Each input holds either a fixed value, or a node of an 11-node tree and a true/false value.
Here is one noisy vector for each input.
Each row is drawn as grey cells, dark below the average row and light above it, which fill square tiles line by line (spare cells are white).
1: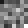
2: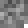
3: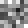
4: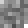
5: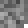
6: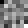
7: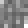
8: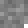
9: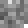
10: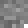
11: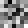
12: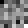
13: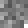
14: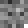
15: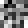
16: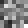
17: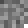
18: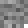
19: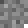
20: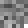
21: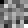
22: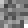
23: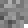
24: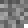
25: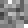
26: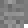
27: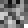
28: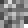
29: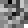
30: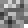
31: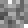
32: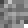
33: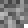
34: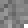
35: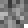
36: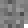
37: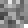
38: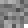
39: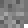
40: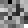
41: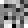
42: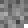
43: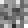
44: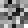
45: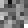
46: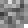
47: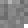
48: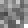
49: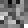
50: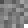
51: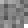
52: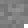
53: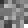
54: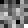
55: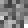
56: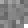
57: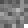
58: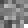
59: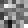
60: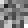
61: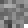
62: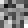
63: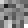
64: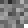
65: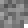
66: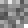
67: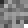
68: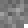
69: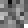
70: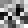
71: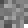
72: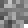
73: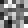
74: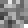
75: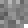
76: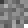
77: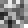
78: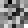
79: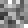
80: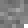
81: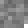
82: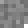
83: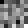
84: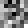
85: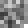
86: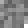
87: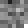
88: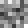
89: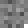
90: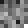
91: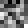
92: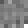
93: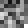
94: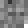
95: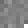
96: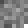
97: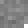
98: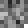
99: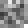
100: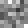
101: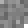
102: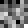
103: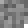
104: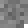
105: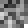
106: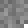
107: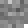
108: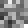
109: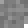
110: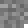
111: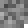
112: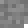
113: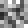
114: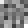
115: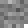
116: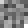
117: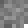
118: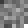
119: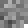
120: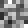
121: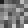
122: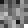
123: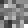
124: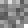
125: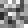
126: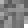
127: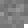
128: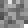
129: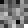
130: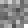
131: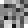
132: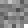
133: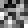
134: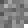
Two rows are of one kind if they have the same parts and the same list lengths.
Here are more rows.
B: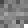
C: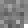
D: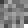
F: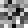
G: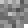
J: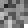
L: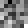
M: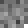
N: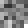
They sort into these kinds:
B, C, D, G, J, L, M, N
F

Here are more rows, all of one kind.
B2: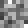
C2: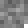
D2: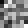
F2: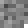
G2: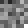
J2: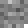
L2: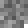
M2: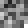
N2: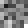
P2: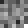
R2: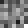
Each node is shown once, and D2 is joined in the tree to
J2.
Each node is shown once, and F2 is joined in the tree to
M2 and N2.
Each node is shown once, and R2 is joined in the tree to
P2.
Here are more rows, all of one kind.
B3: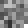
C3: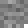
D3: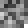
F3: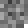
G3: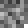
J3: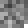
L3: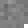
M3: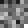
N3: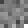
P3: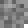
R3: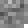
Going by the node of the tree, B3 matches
D3, F3, G3 and L3.
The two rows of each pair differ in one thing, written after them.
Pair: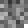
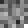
the true/false value
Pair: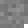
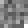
the true/false value
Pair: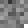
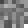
the node of the tree
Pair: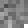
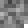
the node of the tree
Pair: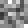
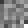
the node of the tree
